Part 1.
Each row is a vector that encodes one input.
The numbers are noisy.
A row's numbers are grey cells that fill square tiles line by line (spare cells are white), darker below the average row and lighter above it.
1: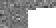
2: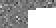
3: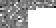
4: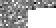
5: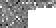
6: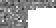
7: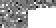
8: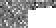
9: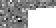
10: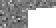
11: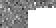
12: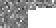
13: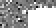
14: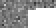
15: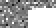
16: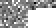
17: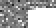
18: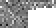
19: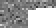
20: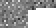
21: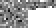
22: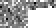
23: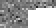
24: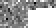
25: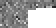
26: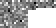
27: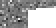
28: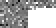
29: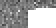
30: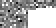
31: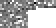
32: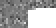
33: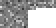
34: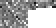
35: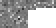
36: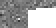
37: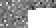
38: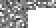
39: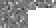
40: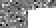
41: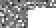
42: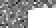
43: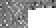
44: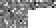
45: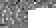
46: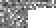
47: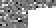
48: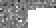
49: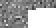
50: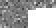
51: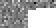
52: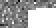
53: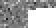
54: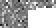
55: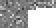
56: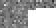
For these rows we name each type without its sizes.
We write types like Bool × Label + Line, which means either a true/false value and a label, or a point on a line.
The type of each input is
(Bool × Bool × Bool + Unit) × Line.
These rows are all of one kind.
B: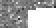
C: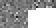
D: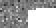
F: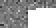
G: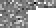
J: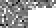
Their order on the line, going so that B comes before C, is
F, J, B, G, D, C.
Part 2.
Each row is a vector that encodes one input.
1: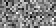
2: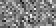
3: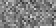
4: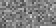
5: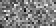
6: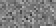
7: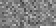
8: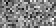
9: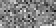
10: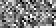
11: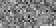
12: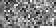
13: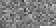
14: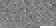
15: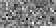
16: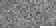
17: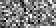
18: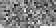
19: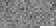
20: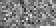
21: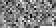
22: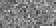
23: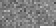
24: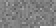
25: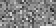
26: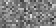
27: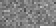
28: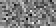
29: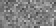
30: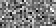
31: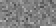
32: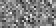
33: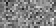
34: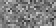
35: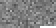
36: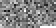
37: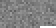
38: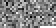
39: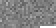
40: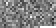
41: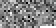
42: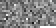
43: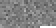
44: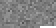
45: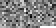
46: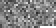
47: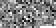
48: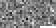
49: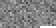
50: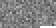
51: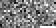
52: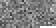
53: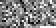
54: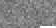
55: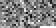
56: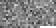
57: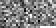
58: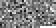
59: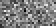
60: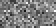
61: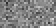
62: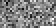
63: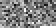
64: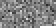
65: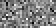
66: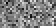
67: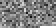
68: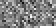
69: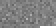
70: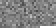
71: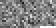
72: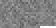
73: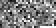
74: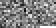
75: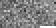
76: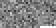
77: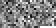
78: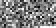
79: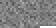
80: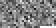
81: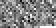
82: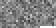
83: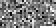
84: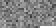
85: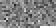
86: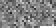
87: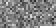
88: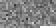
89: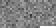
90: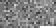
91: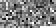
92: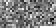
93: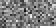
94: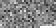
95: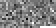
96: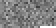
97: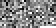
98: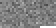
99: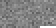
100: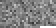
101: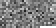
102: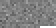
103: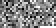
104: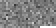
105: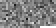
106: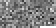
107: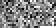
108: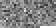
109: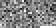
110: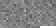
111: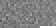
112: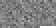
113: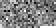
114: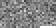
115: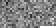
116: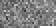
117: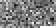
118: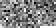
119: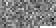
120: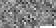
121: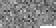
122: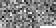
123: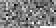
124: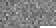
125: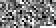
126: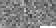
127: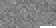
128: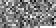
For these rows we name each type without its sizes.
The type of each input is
Bool × Bool × Bool + Line.
